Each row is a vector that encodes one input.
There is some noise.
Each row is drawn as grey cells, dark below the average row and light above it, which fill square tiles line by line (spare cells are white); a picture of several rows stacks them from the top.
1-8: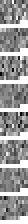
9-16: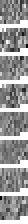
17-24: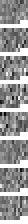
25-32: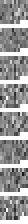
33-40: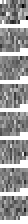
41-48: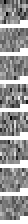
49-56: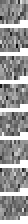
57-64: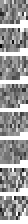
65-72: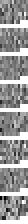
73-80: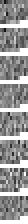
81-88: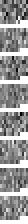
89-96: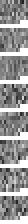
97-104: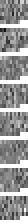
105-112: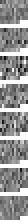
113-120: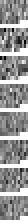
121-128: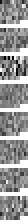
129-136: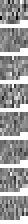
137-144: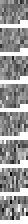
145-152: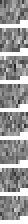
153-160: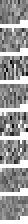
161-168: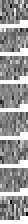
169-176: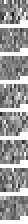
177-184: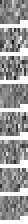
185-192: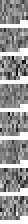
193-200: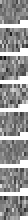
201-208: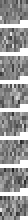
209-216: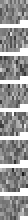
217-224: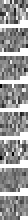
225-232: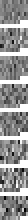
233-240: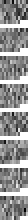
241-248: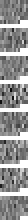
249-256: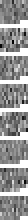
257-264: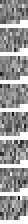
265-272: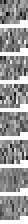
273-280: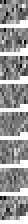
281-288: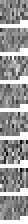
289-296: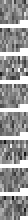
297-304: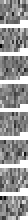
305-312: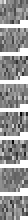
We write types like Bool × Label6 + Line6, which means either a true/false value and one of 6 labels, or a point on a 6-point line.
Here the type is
Bool × (Tree7 + Unit) + Line11.
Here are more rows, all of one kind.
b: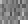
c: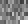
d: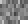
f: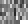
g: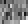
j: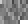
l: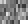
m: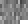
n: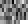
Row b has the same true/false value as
c, g and l.
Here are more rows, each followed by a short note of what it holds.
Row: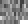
a true/false value
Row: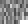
a true/false value
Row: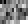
a point on an 11-point line
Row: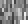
a point on an 11-point line
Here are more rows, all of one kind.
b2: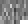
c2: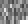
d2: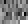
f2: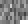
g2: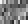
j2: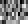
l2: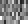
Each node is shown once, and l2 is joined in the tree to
b2, d2 and g2.
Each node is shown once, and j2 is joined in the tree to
b2.
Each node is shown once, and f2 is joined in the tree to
g2.
